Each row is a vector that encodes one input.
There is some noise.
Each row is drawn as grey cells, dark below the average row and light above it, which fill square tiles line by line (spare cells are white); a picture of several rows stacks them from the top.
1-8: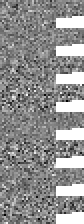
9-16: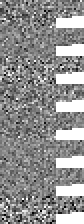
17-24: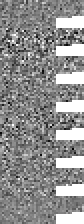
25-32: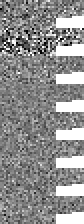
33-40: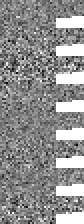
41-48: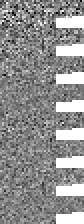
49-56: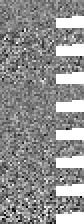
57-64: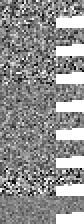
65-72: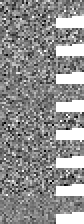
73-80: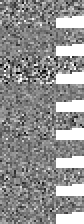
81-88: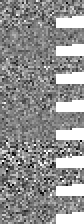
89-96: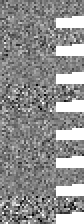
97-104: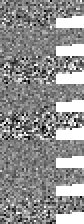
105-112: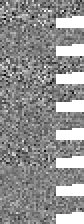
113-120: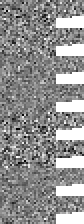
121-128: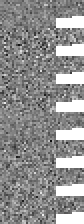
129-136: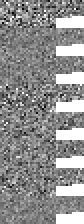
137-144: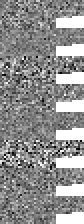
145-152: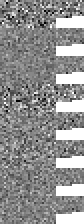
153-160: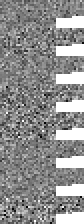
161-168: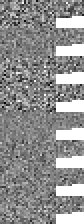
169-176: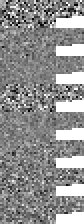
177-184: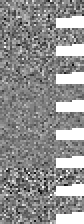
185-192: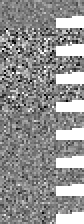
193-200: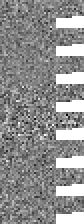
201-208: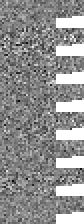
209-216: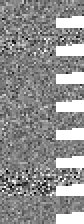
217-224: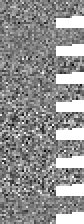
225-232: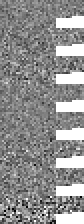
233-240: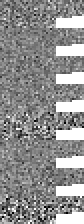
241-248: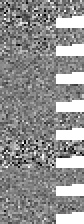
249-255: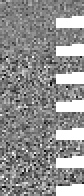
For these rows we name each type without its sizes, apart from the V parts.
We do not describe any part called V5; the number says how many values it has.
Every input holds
three labels, together with either a point on a line, or a value of V5.
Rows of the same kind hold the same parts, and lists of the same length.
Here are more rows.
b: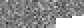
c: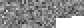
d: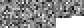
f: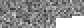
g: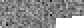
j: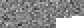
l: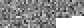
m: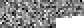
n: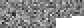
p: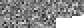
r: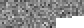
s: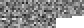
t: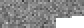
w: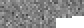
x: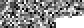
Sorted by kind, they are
b, c, d, f, g, p, r
j, l, m, n, s, t, w, x

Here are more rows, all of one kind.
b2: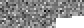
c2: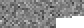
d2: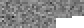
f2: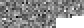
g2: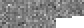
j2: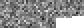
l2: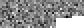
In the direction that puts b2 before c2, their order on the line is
d2, g2, b2, f2, c2, l2, j2.
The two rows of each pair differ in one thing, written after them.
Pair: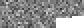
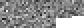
one of the three labels
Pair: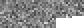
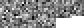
one of the three labels
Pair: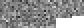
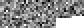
the value of V5
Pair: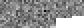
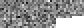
the value of V5
